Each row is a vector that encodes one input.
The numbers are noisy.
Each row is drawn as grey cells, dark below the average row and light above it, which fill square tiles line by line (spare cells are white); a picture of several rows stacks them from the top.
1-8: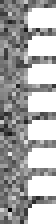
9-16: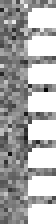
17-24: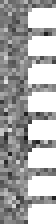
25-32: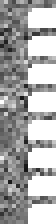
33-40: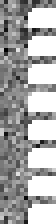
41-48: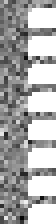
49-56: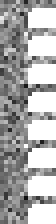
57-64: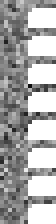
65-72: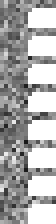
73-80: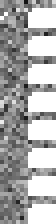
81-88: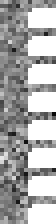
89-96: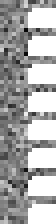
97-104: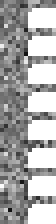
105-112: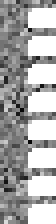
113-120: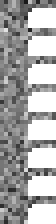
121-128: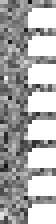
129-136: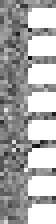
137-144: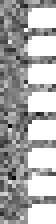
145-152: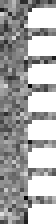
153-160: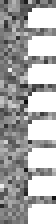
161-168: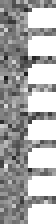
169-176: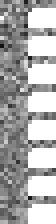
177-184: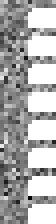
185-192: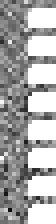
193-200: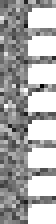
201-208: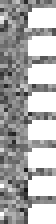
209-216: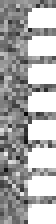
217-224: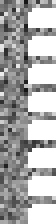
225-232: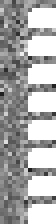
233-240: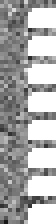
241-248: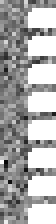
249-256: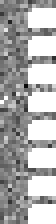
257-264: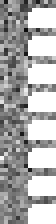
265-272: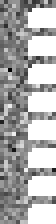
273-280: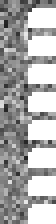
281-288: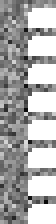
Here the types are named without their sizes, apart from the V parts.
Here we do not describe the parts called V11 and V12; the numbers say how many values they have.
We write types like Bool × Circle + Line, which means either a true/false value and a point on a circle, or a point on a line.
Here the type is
(Line + V12) × Tree + V11.
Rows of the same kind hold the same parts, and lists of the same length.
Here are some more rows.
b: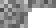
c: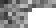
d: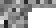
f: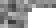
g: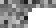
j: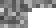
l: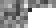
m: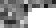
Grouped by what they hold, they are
b, c, l
d, g
f, j, m

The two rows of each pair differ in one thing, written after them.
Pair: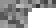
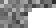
the node of the tree
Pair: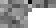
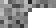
the place on the line
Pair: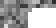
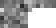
the place on the line
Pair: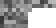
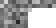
the node of the tree
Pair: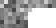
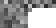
the place on the line
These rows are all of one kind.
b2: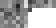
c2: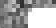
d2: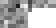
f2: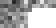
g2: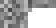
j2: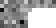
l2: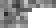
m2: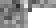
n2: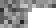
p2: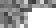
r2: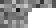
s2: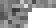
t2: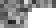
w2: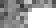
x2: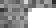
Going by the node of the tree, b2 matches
f2, l2, m2 and p2.
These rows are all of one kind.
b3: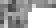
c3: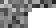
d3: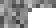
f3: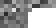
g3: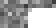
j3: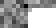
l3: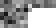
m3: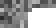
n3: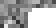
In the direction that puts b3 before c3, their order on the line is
j3, d3, b3, c3, f3, l3, n3, g3, m3.
